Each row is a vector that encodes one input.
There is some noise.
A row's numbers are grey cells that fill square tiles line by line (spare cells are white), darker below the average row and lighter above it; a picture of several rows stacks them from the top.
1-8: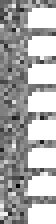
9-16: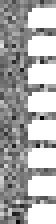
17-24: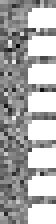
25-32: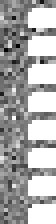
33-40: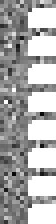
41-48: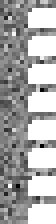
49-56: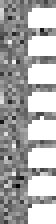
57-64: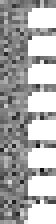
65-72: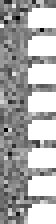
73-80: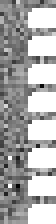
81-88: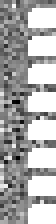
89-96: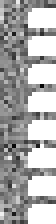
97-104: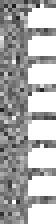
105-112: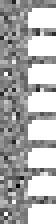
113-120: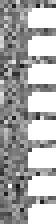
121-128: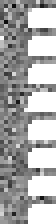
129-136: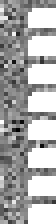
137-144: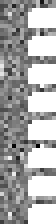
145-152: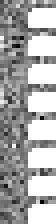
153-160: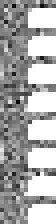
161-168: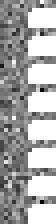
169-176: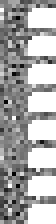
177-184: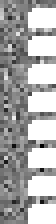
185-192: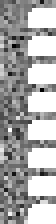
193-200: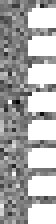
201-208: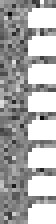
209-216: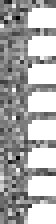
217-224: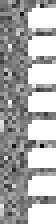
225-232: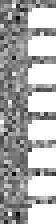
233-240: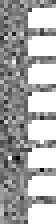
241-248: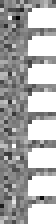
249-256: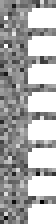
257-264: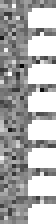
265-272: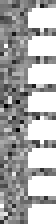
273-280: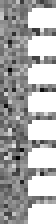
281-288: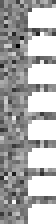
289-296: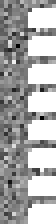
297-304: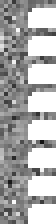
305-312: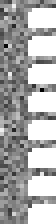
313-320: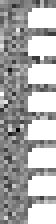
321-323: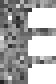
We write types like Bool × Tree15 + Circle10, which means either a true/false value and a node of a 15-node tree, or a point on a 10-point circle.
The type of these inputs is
(Bool × Bool × Bool × Bool + Label6) × Label6.
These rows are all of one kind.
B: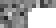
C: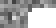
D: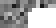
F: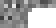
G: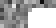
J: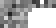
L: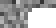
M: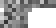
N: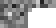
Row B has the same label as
D and N.
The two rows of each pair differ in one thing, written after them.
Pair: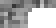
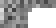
the label
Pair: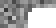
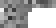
the label
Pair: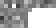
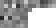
one of the four true/false values
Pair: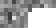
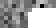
the label
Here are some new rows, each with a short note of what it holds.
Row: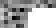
two labels (each one of 6)
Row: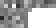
one of 6 labels and four true/false values
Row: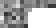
one of 6 labels and four true/false values
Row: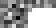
two labels (each one of 6)
